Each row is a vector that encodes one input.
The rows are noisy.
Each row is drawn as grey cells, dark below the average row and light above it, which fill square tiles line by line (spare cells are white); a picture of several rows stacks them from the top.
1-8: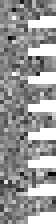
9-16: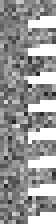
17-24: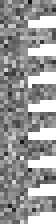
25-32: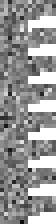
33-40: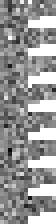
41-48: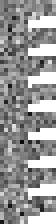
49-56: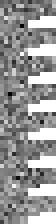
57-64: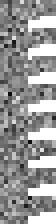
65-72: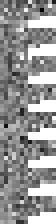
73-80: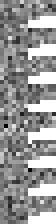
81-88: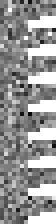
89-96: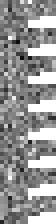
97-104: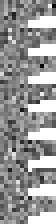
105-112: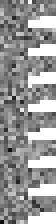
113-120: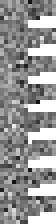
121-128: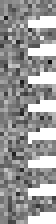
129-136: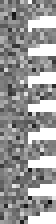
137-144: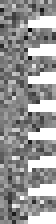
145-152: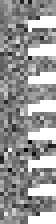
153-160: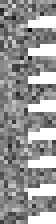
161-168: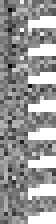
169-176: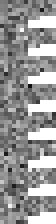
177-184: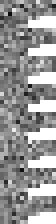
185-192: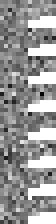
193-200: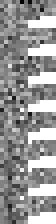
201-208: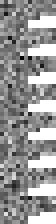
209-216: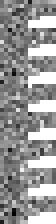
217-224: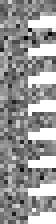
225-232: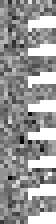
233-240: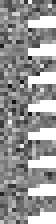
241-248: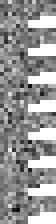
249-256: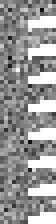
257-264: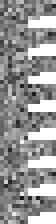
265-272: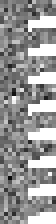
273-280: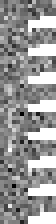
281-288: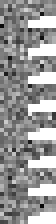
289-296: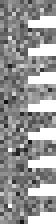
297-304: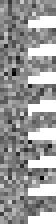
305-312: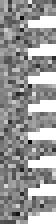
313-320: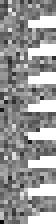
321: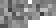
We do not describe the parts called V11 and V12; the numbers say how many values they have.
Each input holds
a true/false value and a value of V12, together with either a point on a 9-point line, or a value of V11.
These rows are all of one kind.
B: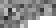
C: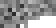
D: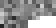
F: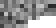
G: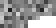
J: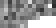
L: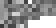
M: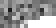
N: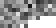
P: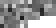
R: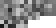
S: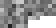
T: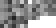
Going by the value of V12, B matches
G, J, R and S.
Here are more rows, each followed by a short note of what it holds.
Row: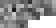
a point on a 9-point line, a true/false value and a value of V12
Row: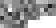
a point on a 9-point line, a true/false value and a value of V12
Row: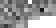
a true/false value, a value of V11 and a value of V12
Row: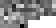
a point on a 9-point line, a true/false value and a value of V12
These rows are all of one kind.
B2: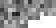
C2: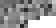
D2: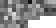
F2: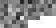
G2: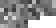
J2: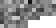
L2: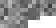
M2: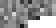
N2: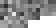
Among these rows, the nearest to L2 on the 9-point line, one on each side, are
F2 and M2.
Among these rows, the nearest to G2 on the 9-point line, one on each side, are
C2 and M2.
